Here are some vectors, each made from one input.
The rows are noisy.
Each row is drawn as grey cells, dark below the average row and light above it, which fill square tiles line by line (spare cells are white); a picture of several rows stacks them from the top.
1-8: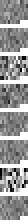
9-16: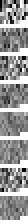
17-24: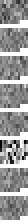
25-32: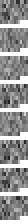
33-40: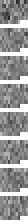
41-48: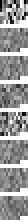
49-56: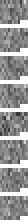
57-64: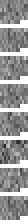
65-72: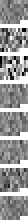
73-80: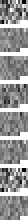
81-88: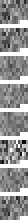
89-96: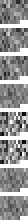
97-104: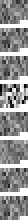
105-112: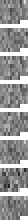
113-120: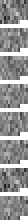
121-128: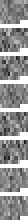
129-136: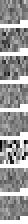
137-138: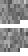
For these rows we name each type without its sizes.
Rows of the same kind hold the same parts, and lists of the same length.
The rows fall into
4 kinds.
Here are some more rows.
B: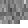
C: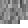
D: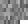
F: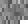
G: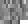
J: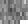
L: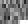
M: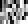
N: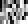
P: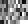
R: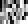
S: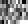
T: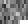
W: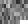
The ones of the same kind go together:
B, C, D, F, G, J
L, T, W
M, N, R
P, S

